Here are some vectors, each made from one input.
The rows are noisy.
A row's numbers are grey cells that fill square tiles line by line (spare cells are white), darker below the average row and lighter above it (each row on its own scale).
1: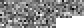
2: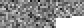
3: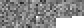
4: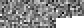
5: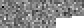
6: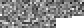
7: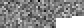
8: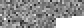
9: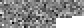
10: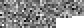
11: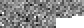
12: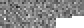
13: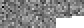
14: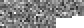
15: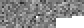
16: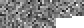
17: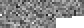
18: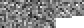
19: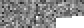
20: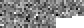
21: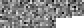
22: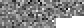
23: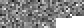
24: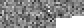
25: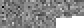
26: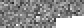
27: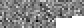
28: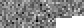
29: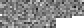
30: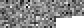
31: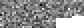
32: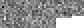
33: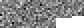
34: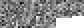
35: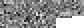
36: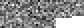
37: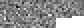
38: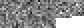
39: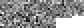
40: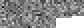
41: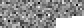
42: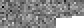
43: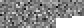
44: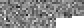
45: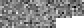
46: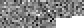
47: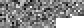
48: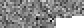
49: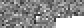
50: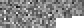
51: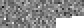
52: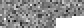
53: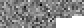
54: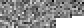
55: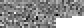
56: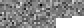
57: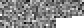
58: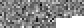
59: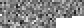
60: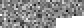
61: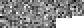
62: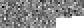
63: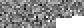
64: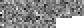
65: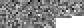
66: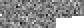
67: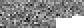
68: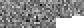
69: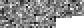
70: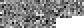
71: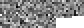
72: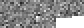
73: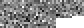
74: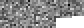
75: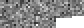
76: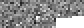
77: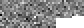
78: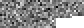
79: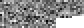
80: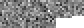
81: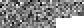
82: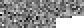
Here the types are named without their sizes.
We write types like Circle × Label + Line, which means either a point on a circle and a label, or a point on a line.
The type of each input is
Line + Tree.
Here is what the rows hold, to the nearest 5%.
About 50% of them hold a point on a line. The rest hold a node of a tree.
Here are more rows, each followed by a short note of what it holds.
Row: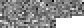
a point on a line
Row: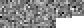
a point on a line
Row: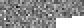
a point on a line
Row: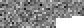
a node of a tree
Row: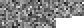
a node of a tree
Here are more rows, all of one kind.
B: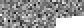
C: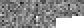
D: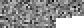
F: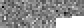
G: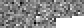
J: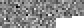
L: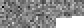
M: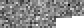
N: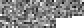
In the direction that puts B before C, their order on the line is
B, J, F, L, C, G, M, D, N.
